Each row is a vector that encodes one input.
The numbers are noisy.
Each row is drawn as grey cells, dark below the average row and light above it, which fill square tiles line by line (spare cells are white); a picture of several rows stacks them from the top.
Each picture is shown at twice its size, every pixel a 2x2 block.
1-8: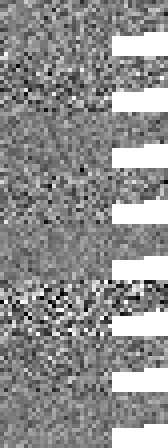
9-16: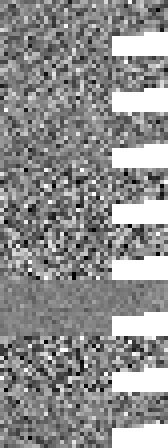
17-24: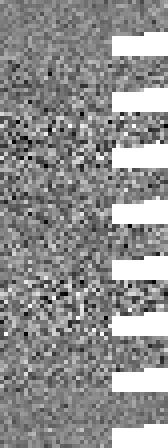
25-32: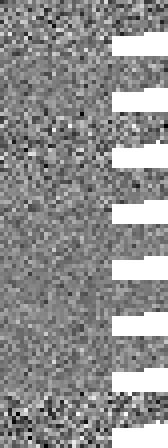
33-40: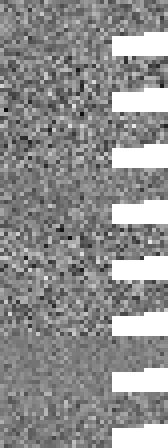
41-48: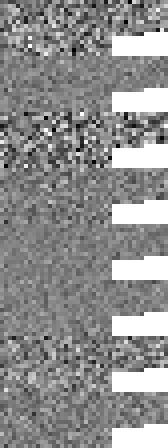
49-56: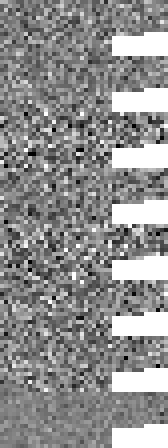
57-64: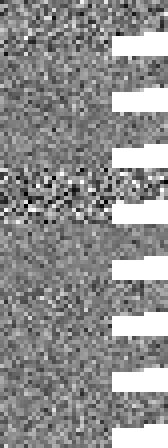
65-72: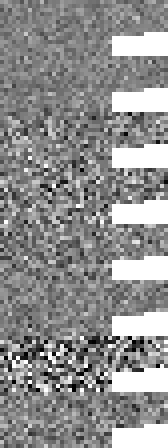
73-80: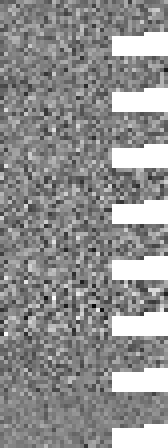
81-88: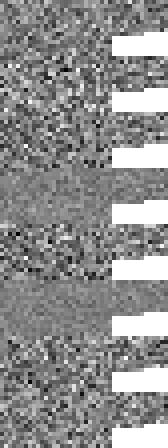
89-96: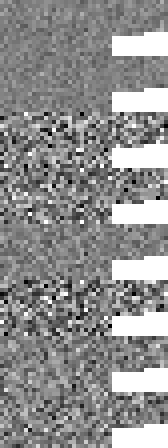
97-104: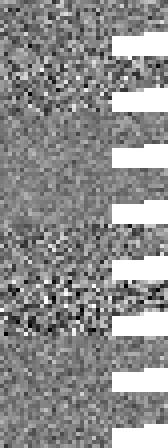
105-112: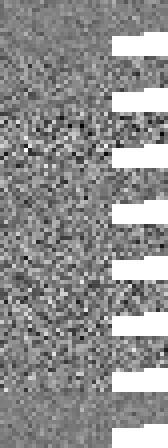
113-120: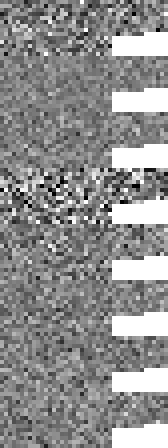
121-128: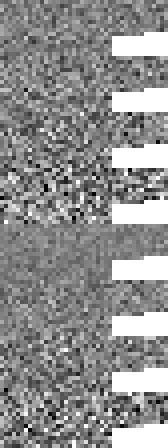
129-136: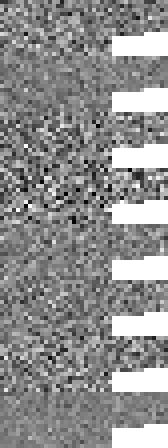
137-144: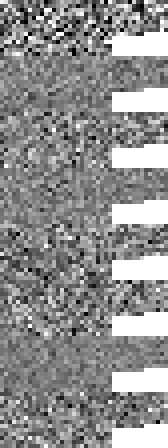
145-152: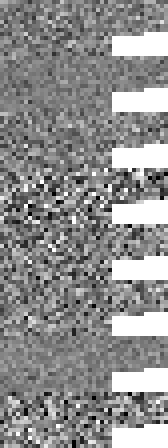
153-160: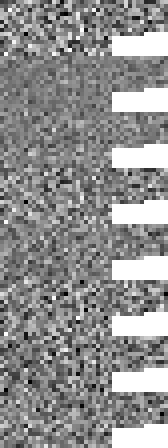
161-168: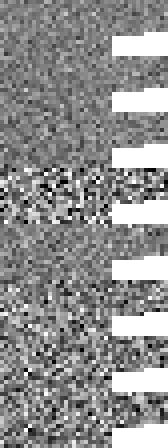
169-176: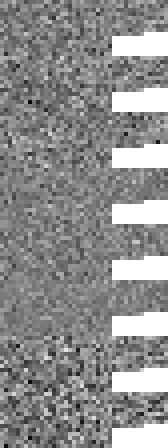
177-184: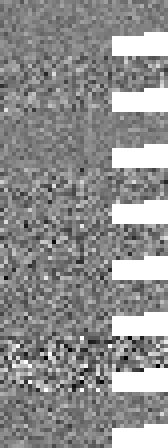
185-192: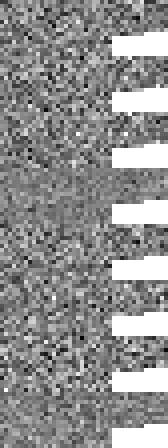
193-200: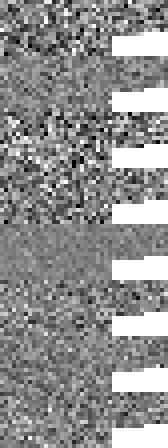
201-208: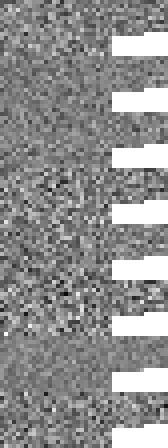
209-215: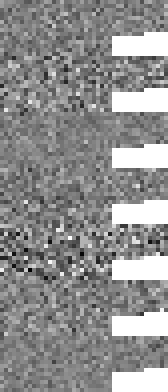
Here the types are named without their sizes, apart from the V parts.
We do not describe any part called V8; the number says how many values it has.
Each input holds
a value of V8, together with either a point on each of two lines and a value of V8, or a node of a tree.
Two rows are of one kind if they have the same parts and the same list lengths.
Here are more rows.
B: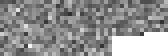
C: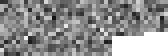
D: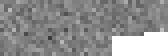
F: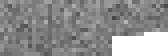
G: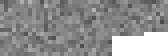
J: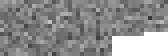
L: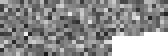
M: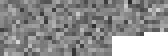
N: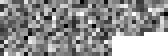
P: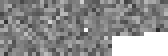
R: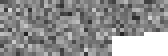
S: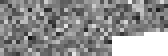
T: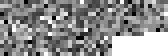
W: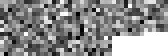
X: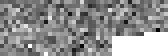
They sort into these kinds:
B, L, P, W, X
C, D, F, G, J, M, N, R, S, T

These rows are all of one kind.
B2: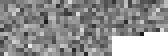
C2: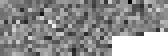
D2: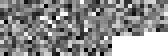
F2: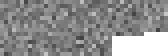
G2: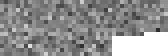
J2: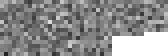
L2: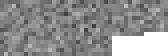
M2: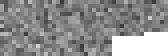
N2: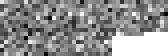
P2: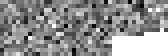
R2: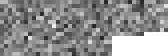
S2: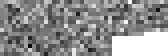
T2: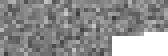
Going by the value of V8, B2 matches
R2 and S2.
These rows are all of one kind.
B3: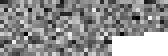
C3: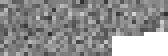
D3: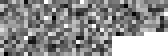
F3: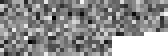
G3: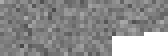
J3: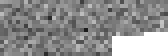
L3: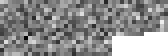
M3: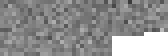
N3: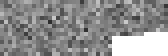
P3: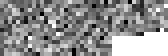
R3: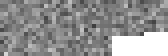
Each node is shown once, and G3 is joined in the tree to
B3.
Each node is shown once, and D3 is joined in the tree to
B3.
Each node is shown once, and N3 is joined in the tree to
F3.
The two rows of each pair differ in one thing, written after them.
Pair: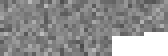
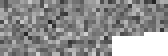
the node of the tree
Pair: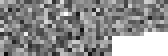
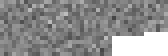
the node of the tree
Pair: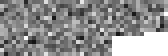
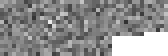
the node of the tree
